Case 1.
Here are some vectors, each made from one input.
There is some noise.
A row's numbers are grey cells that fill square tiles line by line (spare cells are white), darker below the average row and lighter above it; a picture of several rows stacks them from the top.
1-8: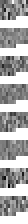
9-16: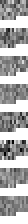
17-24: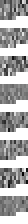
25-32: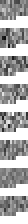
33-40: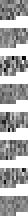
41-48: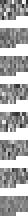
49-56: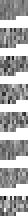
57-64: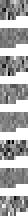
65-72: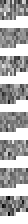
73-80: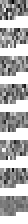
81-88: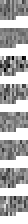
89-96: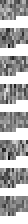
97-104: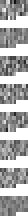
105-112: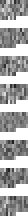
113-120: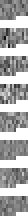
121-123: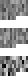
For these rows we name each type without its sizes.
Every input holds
a label, together with either a fixed value, or four true/false values.
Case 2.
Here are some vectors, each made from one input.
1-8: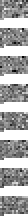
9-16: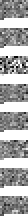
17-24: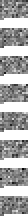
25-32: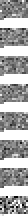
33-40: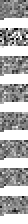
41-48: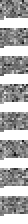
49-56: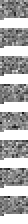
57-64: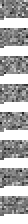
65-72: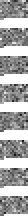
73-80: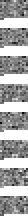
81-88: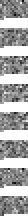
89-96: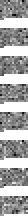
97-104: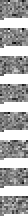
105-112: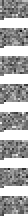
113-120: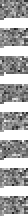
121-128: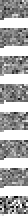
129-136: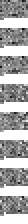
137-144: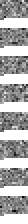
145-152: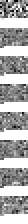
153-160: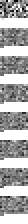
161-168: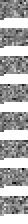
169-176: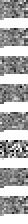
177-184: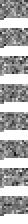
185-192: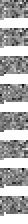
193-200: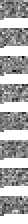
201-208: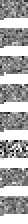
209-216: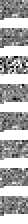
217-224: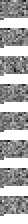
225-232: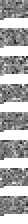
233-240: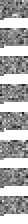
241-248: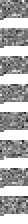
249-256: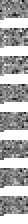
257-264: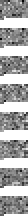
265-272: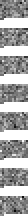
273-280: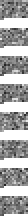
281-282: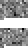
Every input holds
a list of up to two points on a 14-point circle.
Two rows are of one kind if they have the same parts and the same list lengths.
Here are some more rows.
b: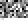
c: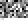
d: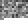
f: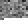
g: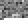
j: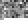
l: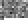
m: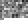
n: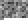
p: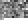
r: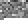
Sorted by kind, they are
b, c
d, j, m, p, r
f, g, l, n

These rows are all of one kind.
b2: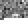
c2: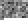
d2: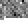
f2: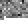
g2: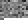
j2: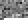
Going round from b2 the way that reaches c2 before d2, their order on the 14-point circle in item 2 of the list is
b2, c2, j2, g2, d2, f2.
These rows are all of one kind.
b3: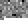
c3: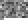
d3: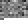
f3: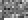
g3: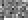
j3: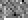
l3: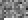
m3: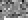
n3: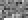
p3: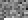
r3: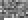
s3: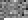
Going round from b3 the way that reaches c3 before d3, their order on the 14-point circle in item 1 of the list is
b3, m3, j3, c3, g3, r3, n3, f3, l3, p3, s3, d3.
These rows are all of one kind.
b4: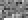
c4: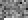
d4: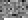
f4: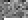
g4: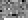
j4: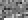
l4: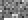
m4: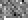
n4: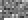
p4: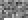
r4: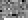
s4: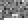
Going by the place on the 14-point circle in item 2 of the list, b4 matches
c4, g4, p4 and r4.
